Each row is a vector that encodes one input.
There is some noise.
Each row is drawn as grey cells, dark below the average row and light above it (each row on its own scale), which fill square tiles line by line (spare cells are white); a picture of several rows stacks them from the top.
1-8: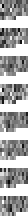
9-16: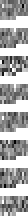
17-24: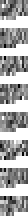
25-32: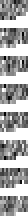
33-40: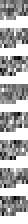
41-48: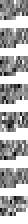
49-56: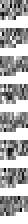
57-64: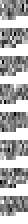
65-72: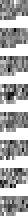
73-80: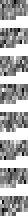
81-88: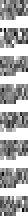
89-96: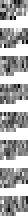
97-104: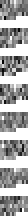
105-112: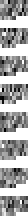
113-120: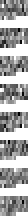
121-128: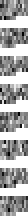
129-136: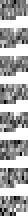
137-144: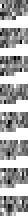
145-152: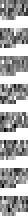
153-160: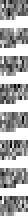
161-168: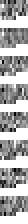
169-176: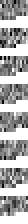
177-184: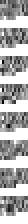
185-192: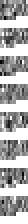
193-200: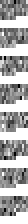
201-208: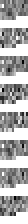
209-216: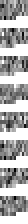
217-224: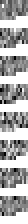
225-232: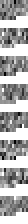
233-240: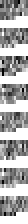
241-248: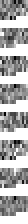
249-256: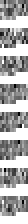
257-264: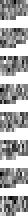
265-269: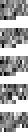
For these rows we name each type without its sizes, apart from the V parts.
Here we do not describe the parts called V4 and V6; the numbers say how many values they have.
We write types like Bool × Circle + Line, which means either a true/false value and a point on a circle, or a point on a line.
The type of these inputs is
Bool × (Label × V6 + V4).
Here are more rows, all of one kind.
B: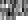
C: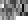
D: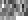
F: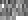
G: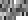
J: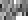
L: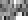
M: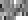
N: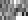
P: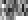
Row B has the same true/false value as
C, D, F and P.
